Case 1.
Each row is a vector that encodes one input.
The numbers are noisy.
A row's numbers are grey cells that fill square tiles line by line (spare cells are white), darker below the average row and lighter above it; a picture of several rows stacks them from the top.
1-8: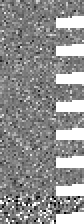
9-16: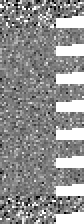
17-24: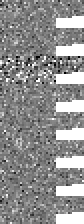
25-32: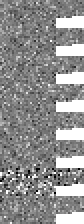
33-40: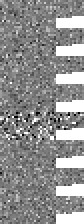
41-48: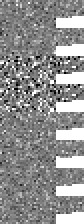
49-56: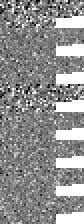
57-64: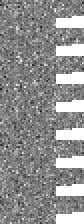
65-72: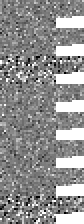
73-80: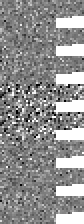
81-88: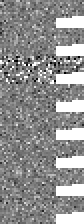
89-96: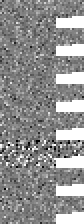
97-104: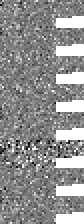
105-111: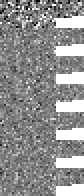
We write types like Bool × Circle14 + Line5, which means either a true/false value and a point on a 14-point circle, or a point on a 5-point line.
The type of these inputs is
Label8 × (Line3 × Line4 + Unit) + Line5.
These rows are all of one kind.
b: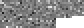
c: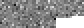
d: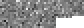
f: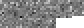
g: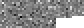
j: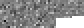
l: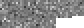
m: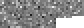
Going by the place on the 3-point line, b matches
f and g.
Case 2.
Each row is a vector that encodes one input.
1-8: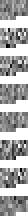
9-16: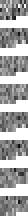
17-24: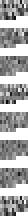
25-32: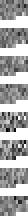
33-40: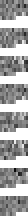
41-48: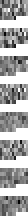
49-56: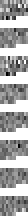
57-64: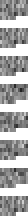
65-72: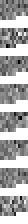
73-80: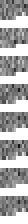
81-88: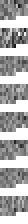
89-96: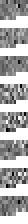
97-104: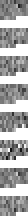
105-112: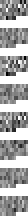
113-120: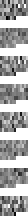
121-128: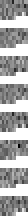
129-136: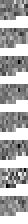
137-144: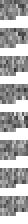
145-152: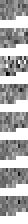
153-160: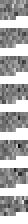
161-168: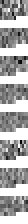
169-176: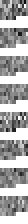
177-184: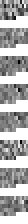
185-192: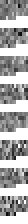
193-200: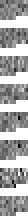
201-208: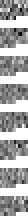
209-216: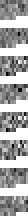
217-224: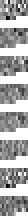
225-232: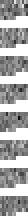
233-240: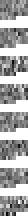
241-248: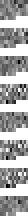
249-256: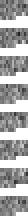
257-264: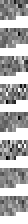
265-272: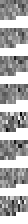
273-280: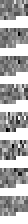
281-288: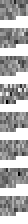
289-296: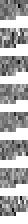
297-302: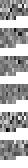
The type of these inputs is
Line4 × Line6 + List2(Line13).
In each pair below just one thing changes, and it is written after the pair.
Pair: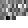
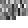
the place on the 6-point line
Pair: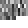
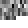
the place on the 4-point line
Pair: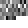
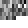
the place on the 4-point line
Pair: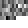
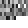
the place on the 6-point line
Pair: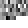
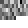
the place on the 6-point line
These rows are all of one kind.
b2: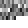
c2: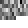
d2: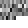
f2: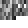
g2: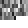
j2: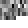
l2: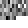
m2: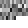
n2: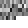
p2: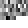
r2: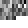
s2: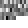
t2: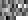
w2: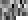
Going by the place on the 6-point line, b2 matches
d2, m2, n2 and s2.
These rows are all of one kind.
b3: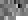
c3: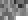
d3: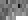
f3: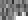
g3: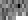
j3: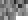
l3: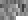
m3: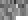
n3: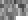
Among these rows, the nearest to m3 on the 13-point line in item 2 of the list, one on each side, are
f3 and l3.
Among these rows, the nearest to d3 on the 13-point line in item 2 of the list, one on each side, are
b3 and g3.
